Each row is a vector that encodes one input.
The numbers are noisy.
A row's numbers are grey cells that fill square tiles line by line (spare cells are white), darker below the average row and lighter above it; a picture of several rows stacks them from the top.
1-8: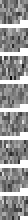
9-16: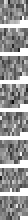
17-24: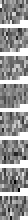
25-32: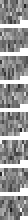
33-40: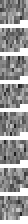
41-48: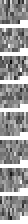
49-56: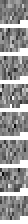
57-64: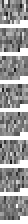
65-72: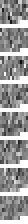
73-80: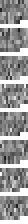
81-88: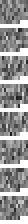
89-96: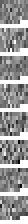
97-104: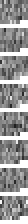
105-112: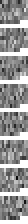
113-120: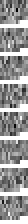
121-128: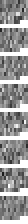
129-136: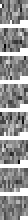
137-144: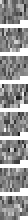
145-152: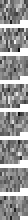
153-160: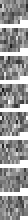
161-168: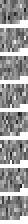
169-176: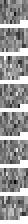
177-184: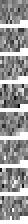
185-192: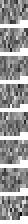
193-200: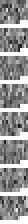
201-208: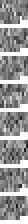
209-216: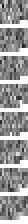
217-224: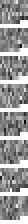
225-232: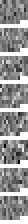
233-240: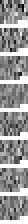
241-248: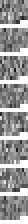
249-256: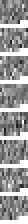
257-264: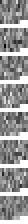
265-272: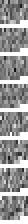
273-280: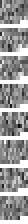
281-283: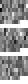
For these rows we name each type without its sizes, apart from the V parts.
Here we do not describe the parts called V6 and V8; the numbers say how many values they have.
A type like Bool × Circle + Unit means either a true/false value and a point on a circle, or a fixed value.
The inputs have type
Label × (Line + V8) × V6.
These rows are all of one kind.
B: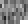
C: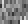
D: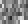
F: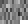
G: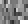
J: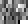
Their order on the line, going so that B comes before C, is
G, B, D, C, J, F.
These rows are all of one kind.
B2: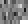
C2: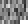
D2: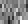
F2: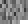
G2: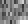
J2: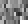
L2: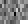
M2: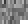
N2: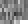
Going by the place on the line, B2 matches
G2, M2 and N2.
